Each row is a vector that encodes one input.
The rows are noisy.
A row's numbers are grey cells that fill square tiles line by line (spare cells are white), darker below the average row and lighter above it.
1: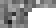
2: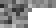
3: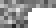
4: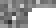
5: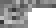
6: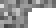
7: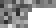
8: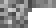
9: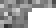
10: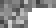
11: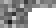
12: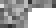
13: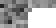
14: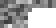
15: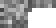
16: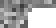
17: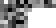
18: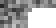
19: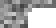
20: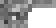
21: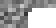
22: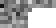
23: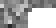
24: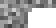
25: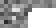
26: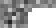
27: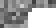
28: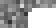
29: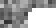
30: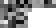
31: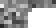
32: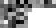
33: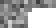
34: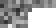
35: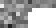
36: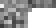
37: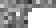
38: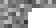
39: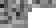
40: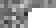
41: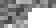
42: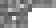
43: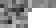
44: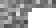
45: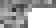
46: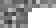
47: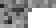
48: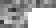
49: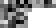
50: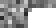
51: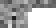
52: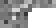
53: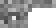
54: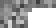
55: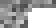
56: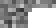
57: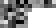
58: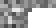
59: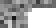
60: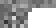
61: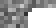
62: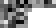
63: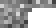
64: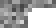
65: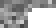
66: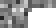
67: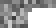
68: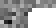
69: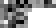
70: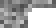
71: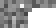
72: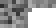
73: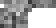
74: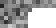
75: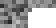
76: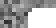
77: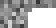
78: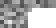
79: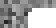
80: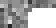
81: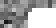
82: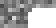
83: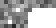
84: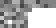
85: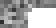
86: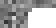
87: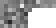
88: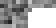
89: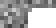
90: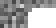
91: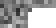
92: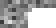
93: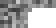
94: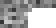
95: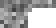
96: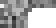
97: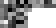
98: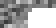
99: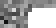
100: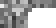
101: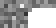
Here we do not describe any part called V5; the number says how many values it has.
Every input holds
a list of up to two items, each a true/false value and a value of V5.
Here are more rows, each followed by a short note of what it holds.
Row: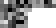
the empty list
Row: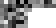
the empty list
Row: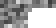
a list of one item
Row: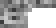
a list of one item
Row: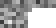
a list of one item
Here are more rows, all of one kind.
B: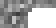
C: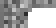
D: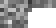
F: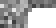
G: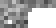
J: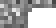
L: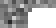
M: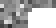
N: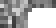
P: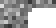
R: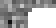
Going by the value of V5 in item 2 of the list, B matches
P and R.
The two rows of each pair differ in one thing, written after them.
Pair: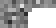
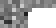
the true/false value in item 2 of the list
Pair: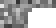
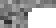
the true/false value in item 1 of the list
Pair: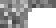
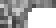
the value of V5 in item 2 of the list
